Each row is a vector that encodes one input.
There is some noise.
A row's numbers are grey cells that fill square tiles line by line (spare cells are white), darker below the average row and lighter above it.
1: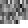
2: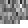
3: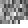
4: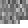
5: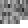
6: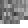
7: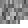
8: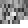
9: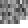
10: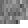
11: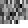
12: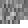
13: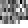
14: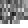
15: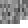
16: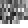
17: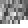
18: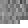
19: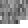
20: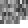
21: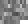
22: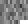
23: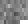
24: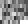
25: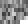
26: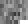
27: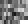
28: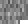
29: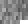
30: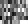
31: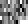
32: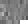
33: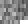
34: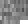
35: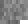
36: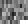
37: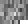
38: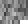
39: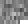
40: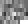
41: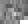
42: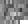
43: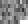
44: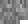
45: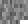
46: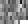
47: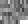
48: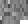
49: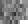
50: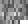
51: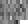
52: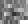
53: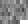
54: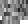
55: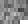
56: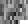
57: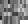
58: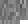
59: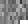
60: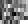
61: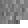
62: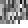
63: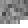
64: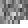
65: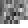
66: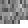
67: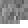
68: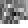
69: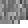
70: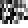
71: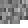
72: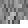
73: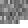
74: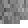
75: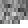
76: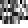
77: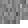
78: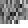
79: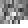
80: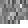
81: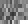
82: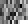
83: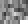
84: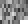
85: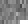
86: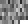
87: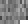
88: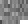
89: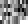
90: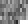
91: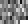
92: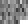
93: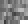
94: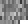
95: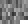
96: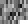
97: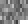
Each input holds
a point on a 7-point line, together with either a point on a 6-point circle and a true/false value, or a fixed value.
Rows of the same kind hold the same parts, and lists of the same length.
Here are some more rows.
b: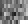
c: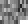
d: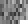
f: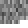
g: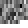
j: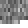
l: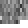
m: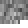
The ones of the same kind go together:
b, d, l
c, f, g, j, m

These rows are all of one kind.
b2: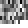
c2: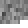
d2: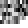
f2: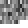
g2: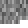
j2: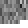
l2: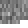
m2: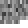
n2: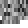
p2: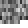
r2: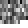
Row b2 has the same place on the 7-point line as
c2, d2, g2 and m2.
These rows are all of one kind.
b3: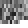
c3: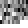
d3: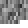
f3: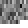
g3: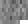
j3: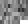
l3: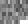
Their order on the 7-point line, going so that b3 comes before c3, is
l3, b3, j3, f3, c3, g3, d3.
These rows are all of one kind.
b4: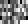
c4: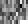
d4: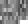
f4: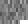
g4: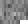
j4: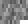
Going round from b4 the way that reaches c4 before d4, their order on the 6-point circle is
b4, c4, g4, j4, f4, d4.
